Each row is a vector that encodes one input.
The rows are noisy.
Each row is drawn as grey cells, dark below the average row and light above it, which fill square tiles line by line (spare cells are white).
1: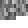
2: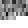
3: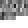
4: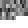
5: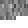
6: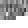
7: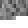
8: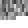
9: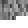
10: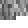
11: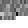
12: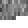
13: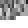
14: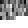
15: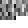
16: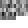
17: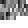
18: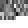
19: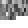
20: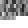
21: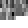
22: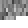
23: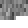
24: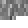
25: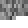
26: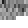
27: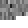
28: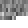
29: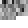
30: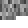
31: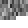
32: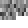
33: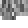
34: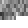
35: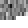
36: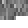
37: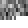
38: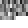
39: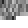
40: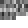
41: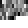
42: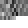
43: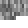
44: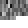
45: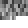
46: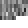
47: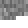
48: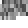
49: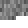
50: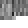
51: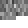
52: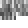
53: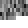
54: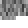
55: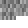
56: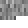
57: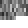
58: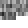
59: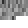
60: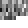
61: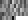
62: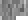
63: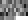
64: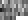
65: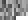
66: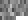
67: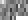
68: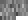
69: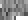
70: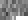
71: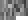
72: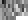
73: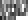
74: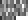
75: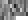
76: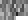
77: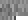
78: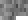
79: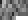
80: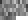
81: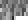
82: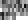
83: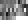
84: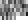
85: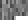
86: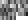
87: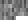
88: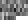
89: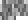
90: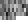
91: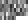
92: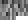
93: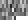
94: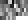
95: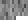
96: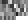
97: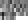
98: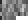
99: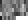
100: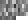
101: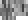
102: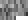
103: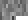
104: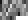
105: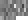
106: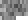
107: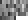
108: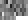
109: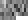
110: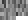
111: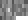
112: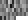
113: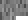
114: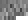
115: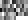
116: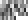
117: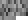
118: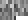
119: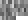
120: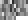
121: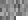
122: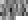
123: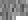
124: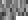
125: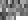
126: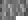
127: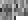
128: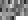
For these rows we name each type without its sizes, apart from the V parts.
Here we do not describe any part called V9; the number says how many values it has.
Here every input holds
a true/false value, together with either a node of a tree, or a value of V9.
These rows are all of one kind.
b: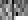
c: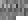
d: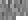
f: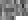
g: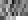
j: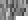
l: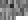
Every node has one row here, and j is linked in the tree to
b, d and l.
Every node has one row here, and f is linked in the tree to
l.
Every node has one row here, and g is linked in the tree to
d.
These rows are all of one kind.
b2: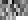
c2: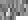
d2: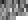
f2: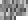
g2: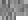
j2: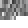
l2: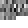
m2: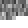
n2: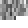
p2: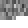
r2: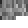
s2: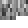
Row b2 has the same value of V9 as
n2 and r2.
